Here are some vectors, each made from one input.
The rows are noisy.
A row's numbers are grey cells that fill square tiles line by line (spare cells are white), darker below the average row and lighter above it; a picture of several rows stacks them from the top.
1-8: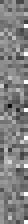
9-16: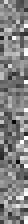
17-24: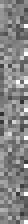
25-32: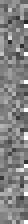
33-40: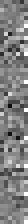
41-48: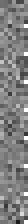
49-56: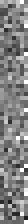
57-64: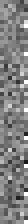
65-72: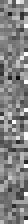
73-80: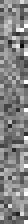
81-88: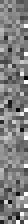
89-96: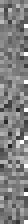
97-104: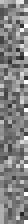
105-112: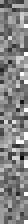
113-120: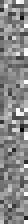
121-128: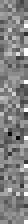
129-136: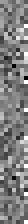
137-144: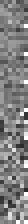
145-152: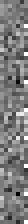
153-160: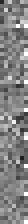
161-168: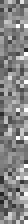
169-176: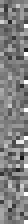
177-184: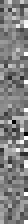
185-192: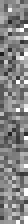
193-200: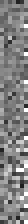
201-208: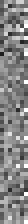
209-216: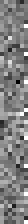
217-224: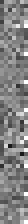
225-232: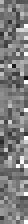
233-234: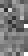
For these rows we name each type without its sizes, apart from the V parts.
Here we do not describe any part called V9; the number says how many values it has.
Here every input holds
a true/false value, together with either a point on a line, or a value of V9.
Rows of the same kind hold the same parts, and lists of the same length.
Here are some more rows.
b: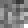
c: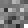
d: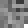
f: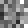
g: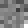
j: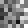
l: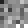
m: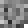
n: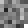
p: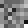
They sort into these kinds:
b, d, g, l, p
c, f, j, m, n

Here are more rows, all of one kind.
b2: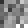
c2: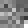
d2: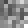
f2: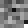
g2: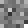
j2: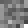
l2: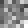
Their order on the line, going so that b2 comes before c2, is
g2, d2, j2, f2, b2, c2, l2.
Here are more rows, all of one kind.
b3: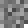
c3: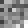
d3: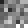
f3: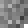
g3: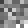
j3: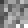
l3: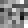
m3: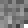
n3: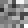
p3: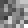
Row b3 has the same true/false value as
f3 and m3.
